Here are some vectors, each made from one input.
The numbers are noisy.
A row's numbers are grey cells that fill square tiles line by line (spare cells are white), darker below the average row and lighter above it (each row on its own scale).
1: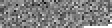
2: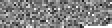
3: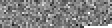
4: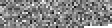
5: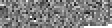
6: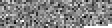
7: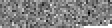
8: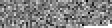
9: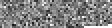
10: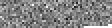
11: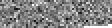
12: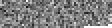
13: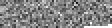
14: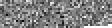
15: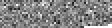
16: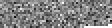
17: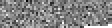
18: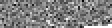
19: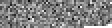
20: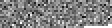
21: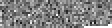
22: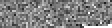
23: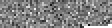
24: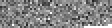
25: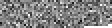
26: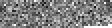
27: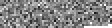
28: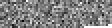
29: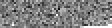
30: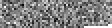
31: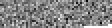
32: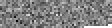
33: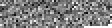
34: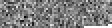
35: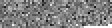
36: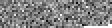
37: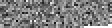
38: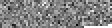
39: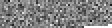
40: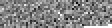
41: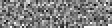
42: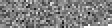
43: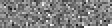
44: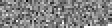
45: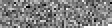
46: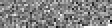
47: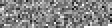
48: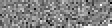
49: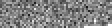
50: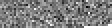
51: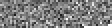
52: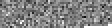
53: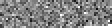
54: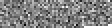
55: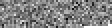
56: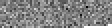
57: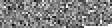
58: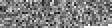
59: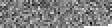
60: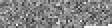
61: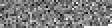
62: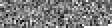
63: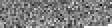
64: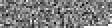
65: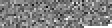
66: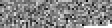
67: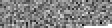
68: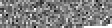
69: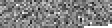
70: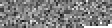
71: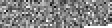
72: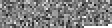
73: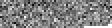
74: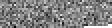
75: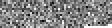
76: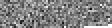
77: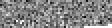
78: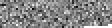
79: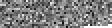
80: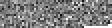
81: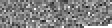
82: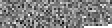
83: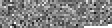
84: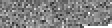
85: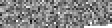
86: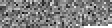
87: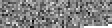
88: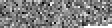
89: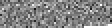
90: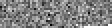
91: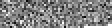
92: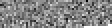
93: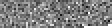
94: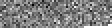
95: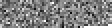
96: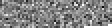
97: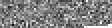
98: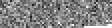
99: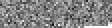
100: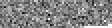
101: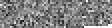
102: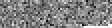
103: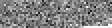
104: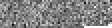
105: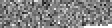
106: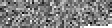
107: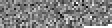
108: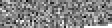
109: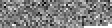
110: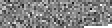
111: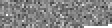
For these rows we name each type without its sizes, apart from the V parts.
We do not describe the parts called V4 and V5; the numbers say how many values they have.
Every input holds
a true/false value and a value of V5, together with either a point on a circle, or a value of V4.
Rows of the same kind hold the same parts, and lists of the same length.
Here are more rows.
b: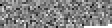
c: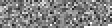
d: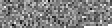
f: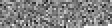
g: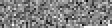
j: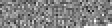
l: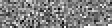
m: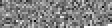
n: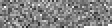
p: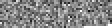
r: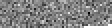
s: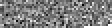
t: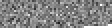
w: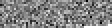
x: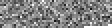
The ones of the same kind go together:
b, c, f, g, j, n, p, s, w, x
d, l, m, r, t

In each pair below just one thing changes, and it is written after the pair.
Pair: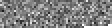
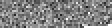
the true/false value
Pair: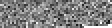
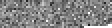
the value of V5
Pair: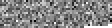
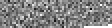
the value of V4
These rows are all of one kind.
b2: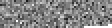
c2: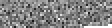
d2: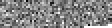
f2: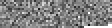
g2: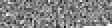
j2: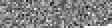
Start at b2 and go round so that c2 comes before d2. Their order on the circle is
b2, f2, c2, d2, g2, j2.
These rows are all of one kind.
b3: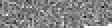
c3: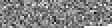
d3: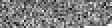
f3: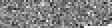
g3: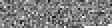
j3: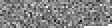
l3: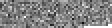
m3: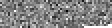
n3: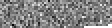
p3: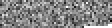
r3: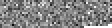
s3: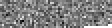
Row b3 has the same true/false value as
d3 and j3.
